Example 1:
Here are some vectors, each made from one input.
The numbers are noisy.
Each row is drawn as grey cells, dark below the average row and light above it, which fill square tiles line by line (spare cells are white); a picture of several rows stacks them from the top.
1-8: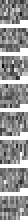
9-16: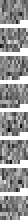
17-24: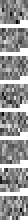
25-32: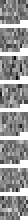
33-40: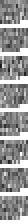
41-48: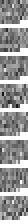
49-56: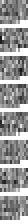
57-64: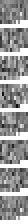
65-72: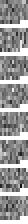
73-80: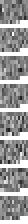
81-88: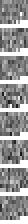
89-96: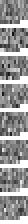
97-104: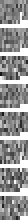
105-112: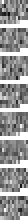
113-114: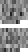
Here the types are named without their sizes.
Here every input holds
a point on a line, together with either a point on a line, or three true/false values.
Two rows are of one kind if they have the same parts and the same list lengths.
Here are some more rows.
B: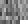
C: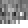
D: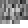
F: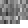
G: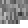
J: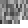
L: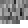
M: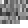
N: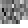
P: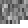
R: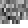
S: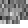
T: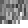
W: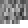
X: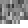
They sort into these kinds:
B, C, F, J, M, P, T, X
D, G, L, N, R, S, W

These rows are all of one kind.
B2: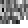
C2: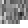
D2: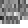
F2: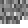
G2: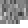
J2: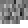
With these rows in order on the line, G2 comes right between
B2 and C2.
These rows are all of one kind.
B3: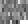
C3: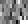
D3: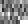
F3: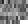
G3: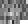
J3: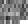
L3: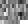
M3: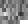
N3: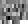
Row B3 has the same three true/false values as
F3, G3 and J3.
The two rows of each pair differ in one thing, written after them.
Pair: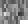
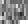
the place on the line
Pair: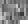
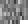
one of the three true/false values
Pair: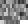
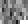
the place on the line
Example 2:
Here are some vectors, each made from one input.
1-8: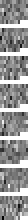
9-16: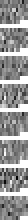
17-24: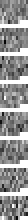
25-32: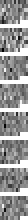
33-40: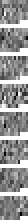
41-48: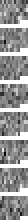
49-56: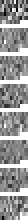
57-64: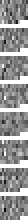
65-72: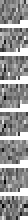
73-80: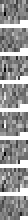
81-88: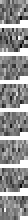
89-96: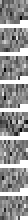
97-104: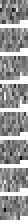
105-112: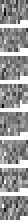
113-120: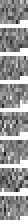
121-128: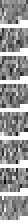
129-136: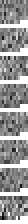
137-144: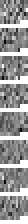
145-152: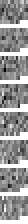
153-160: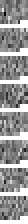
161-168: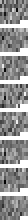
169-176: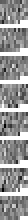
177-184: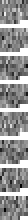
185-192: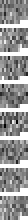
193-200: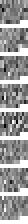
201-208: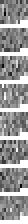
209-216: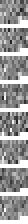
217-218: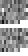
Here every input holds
three true/false values, together with either a point on a 12-point line, or a point on a 19-point line.
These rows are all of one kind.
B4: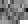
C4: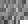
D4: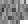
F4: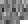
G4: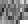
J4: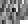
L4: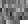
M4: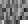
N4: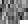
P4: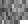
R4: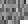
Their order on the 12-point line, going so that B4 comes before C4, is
N4, L4, J4, B4, P4, G4, D4, R4, C4, F4, M4.
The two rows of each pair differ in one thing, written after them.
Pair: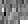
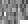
the place on the 19-point line
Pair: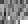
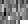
one of the three true/false values
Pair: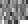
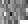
one of the three true/false values
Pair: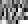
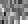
the place on the 19-point line
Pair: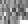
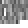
the place on the 19-point line
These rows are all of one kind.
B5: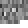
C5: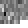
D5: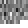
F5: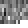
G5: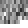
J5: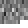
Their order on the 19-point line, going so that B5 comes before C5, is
G5, B5, J5, D5, C5, F5.
